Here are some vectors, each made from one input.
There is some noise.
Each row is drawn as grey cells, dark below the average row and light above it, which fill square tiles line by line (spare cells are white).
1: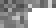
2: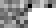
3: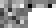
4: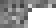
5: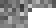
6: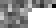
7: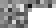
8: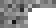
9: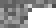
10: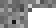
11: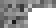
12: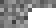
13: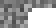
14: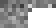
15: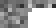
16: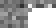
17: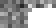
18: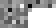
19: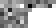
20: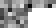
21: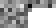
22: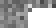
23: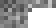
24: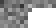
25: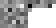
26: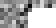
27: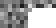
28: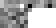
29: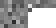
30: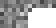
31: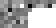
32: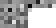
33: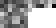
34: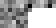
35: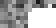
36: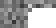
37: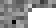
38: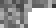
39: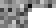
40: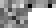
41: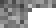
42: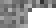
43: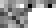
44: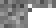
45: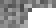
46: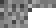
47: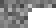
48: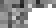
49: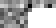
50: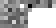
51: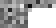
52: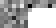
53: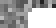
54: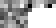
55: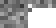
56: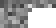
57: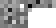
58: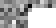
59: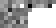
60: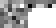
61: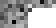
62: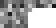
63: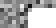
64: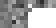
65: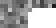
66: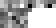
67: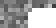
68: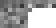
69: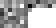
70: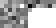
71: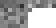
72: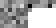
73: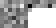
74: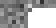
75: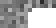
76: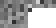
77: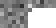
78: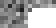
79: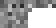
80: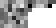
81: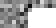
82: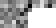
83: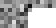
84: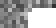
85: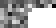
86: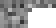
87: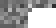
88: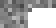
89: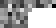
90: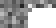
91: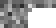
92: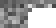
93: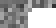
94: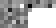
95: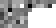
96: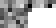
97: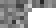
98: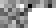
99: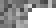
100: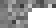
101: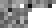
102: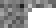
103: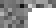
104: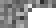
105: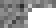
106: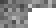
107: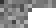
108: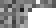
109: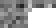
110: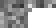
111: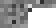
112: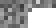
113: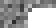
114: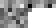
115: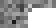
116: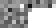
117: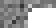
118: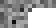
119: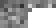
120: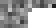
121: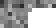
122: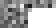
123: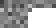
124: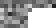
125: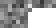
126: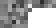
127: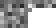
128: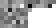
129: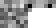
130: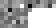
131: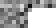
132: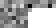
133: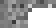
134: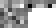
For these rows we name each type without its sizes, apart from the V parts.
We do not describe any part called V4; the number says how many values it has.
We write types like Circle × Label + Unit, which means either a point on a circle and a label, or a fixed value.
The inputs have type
(Circle + Unit) × V4 + Line.
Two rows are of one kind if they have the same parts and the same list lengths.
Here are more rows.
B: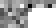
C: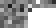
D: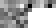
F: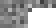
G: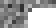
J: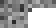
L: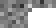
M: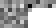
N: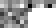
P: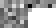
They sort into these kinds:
B, D, M, N, P
C, G
F, J, L

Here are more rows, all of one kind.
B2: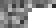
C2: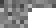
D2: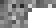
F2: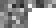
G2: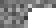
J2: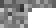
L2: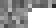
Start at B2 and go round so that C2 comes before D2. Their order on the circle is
B2, G2, C2, J2, D2, F2, L2.
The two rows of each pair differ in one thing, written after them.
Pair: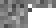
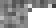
the place on the circle
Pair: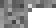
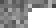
the place on the circle
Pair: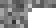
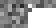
the value of V4
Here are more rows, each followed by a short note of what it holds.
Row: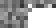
a value of V4
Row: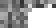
a value of V4
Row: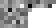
a point on a line
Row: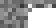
a value of V4
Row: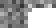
a value of V4
